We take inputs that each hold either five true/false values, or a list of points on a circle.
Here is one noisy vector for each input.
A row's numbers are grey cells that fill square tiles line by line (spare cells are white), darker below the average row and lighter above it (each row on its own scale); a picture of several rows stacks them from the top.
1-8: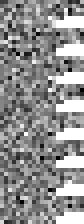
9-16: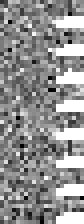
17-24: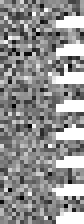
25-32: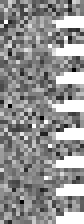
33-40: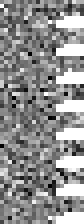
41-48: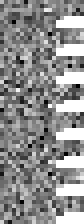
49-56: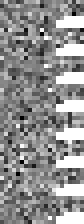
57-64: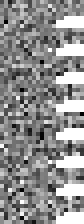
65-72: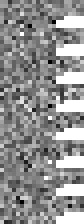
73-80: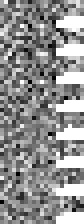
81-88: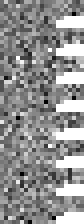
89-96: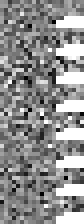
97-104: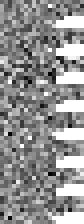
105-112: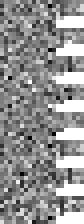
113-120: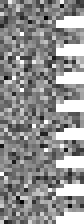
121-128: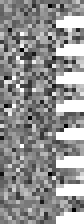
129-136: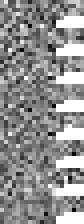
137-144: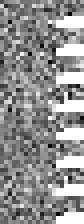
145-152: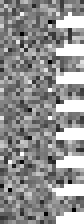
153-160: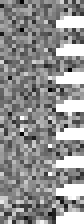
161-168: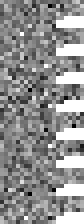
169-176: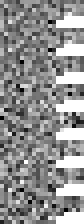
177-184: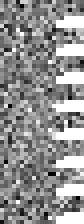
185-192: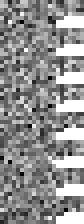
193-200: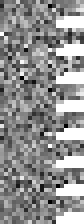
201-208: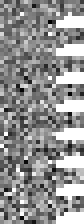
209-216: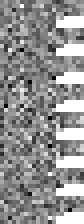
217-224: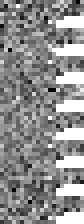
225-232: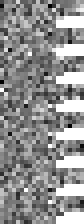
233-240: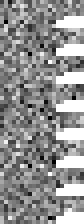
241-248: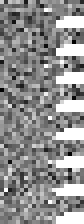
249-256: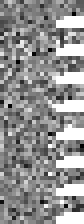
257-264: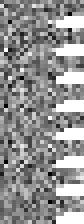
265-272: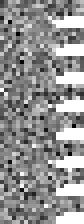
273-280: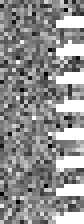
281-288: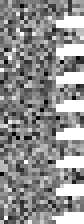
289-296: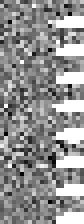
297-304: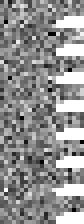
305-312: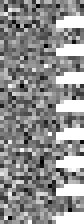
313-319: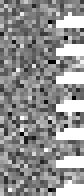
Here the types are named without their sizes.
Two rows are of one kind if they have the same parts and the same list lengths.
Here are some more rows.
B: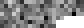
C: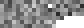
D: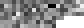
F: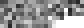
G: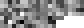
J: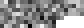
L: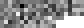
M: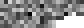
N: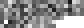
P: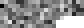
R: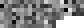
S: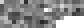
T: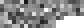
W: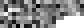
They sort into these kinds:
B, M, R
C, D, F, G, J, L, N
P, S, T
W

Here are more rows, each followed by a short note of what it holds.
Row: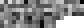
a list of two items
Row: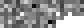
five true/false values
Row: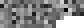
a list of two items
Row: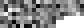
the empty list
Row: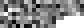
the empty list
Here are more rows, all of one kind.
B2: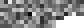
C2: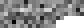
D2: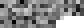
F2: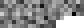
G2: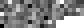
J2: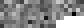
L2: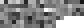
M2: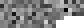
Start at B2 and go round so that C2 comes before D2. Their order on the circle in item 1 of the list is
B2, C2, L2, M2, D2, F2, J2, G2.
